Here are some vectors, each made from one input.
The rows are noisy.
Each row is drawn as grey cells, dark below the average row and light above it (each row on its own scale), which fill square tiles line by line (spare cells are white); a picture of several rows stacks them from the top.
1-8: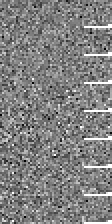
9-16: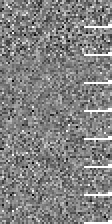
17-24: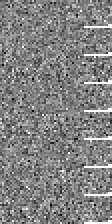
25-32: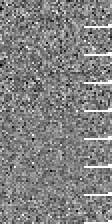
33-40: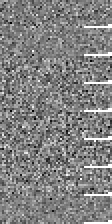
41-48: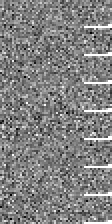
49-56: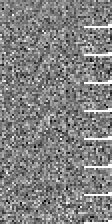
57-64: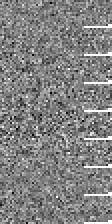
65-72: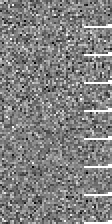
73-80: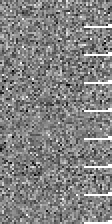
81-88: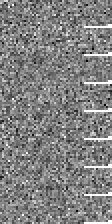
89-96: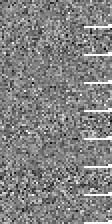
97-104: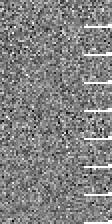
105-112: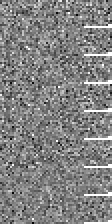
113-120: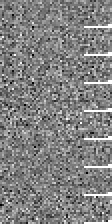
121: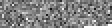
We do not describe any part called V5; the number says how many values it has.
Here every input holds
either a point on each of two 3-point lines, or a point on each of two 6-point lines, or two values of V5.
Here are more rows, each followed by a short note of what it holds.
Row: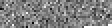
a point on each of two 6-point lines
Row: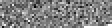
a point on each of two 6-point lines
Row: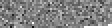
a point on each of two 3-point lines
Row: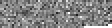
two values of V5
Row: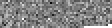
two values of V5
